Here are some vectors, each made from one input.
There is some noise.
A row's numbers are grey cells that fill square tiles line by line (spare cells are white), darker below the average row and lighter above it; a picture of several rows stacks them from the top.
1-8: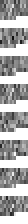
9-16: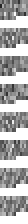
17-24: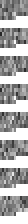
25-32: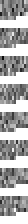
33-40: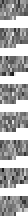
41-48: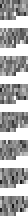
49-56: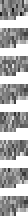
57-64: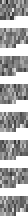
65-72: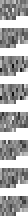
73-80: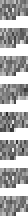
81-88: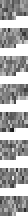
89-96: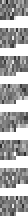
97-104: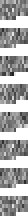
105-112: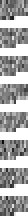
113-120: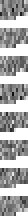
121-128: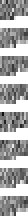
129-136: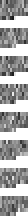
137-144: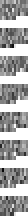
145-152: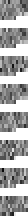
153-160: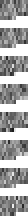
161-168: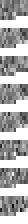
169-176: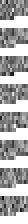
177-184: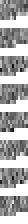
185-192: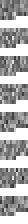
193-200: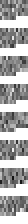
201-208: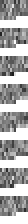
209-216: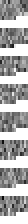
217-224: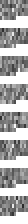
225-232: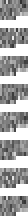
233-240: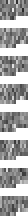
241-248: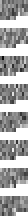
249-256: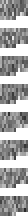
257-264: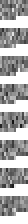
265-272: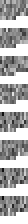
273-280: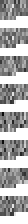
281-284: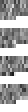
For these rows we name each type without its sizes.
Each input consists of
a point on a circle.
